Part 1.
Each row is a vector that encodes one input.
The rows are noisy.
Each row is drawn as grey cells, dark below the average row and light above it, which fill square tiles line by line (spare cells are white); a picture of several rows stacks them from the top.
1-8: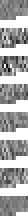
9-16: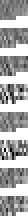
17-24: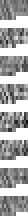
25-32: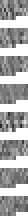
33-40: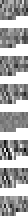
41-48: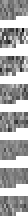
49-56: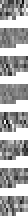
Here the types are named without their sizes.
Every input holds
a node of a tree and a true/false value.
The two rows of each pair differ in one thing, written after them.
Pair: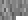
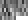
the true/false value
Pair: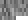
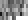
the true/false value
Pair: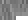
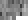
the true/false value
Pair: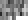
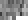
the node of the tree
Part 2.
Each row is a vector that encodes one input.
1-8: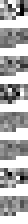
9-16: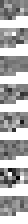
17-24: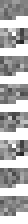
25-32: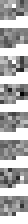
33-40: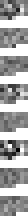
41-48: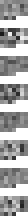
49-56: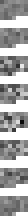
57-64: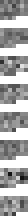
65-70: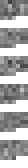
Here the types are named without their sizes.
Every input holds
a list of points on a line.
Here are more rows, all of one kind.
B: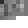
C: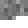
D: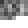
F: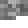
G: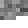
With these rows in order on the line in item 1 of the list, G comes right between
C and D.
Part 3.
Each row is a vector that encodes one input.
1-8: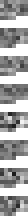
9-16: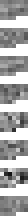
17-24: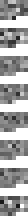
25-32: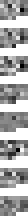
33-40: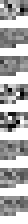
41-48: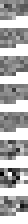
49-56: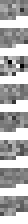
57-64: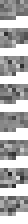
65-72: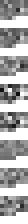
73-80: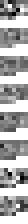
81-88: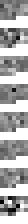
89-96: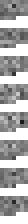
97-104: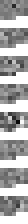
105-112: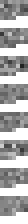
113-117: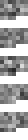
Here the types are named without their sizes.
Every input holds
a point on a line, together with either a point on a circle, or a fixed value.
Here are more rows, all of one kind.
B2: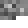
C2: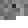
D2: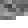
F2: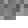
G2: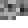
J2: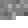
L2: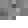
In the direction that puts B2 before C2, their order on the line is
B2, L2, J2, G2, C2, D2, F2.
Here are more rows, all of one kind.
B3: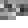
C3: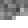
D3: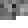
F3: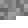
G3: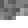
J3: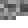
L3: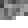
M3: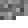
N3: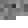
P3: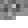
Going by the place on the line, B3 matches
G3, J3 and N3.
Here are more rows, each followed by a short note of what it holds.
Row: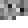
a point on a line
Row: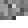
a point on a line
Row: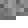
a point on a circle and a point on a line
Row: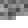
a point on a line
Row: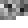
a point on a line
